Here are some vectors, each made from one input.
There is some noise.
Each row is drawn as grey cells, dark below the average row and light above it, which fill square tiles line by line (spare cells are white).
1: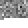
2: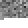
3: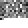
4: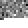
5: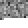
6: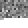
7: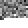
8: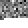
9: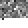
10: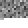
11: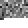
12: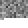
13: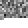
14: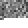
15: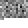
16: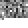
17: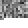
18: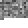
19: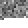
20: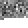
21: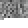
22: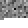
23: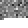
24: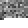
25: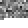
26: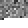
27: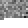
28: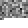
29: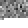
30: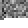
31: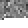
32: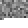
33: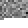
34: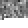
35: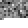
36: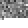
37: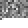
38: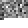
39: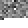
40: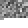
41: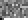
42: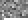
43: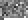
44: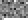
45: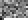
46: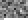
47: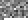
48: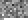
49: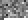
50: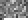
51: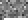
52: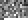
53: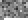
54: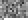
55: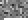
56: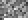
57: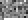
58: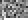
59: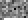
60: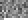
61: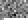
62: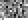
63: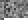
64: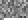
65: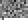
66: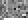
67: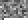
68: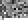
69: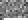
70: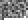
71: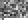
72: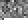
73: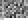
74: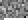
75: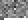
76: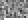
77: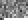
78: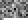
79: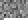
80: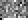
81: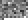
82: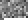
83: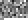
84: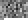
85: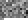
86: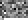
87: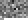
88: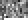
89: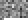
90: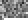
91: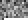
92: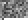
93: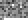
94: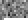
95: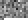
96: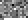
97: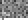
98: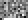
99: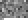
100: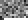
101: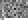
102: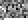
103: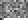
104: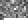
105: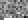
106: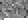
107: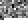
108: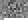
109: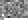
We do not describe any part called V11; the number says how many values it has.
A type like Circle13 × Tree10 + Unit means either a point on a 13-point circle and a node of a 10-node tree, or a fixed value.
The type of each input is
(Line5 + Line7) × V11.
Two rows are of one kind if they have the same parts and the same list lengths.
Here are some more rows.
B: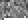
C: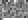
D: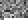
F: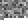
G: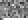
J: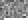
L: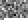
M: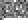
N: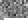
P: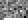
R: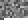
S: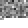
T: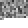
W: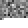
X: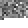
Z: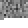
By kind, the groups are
B, F, M, R, X
C, D, G, J, L, N, P, S, T, W, Z

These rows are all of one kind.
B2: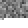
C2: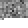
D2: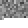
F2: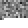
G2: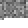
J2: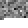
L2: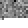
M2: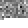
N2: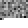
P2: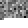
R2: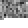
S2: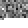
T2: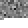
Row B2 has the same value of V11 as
C2, G2 and R2.
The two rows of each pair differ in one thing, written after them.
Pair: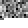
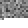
the place on the 5-point line
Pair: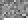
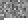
the value of V11
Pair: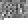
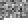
the value of V11
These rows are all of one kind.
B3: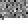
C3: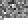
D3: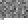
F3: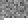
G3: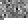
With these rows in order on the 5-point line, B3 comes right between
C3 and D3.
